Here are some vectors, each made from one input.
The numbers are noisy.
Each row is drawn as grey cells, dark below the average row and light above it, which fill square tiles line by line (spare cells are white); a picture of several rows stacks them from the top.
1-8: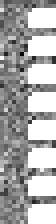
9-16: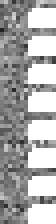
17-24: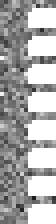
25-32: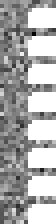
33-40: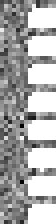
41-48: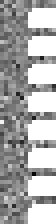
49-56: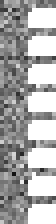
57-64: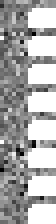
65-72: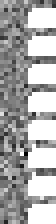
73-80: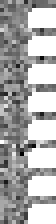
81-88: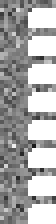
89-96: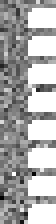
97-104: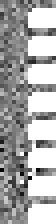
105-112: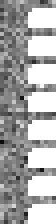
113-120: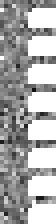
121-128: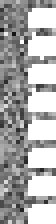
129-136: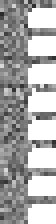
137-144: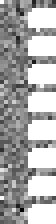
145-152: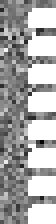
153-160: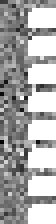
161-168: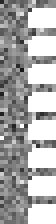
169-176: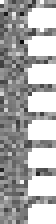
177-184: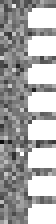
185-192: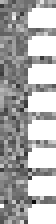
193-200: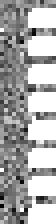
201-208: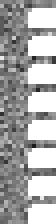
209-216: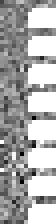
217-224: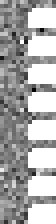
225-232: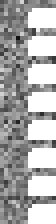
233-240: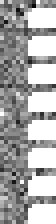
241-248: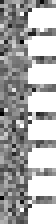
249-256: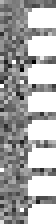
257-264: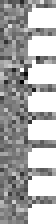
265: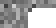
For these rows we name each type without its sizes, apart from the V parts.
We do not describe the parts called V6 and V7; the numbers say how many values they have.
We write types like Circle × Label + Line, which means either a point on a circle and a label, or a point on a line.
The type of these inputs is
Bool × Bool × Bool × Bool × V7 + Line × (Line + V6).
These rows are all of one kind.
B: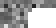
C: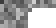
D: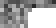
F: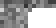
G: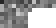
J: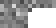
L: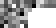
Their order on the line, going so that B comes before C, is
L, B, J, C, G, F, D.
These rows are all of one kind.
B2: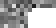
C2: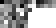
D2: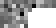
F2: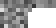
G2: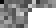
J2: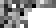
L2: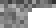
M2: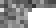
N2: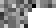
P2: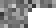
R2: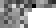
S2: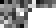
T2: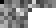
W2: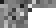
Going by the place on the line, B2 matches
C2, D2, T2 and W2.
